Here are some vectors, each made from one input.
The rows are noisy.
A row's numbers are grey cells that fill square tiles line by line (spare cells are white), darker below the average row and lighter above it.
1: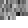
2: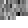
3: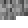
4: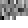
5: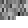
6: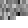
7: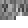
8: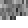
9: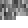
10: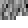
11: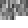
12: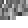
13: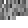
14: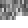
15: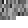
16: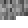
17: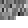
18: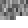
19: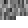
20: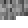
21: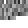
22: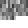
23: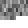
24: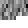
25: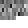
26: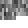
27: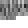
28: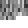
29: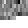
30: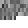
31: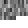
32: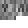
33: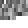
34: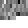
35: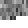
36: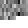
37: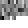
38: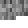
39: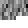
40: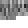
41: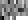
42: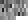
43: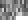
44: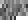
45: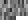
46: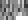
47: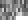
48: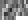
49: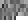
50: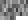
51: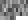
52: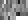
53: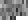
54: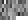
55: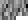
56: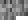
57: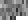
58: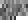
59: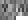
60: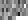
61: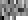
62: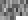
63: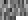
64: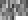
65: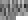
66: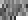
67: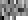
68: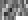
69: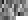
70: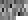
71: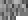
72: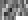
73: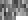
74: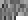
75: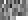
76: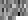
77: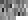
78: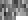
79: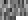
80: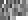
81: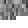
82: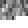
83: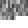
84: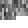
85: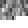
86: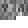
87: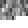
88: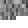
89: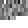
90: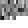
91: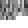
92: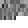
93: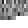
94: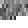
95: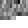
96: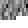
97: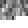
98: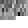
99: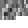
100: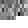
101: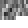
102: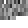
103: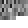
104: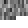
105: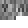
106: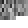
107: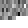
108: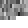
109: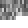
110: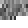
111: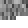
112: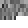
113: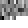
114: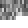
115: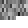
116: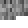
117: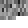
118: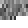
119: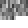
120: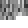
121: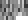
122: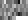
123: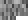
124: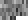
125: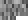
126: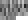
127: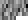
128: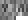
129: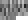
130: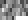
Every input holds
either a point on a 6-point circle and a node of an 8-node tree, or a fixed value, or four true/false values.
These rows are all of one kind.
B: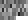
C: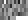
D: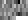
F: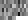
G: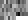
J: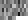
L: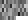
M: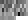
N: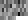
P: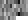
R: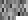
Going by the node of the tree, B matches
C, D, N and P.
